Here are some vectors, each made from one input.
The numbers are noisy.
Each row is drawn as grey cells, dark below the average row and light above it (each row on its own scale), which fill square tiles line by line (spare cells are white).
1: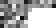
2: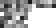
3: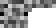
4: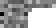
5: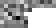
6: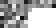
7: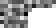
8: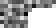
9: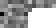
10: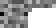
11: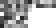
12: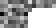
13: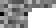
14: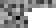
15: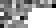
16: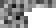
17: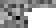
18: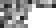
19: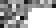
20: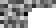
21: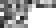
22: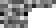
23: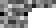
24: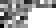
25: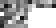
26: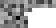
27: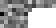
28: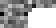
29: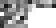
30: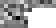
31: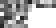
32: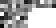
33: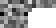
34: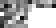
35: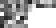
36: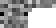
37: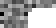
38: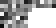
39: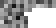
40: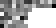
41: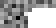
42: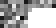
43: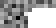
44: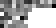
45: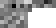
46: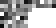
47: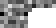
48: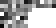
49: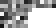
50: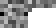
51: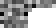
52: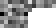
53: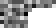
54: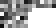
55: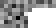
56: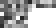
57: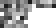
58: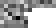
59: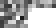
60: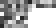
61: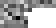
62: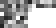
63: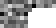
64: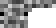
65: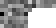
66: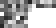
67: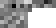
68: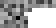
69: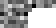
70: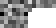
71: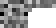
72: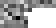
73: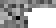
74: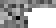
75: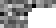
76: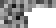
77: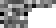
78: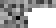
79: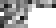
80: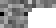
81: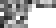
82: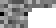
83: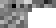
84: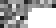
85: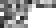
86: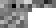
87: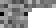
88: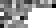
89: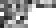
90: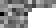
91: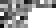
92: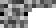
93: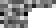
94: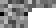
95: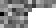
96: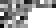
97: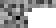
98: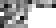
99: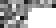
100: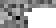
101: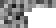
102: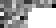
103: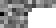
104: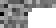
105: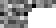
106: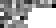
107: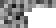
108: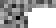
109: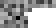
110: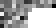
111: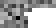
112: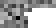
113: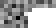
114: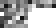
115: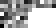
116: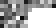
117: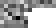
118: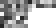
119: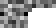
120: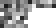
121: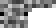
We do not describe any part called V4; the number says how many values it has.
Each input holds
either a point on a 5-point line, or a list of up to two items, each a true/false value and a value of V4.
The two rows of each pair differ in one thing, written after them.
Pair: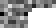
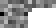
the true/false value in item 2 of the list
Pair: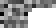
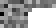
the true/false value in item 2 of the list
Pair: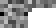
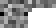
the value of V4 in item 1 of the list
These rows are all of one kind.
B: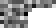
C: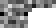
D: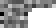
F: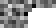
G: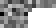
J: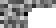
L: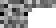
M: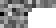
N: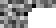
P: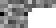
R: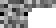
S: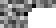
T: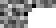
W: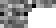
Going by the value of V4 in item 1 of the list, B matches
C, D and P.
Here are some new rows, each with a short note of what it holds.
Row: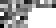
a list of one item
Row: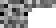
a list of two items
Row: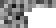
a point on a 5-point line
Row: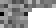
a list of two items
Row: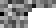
a list of two items
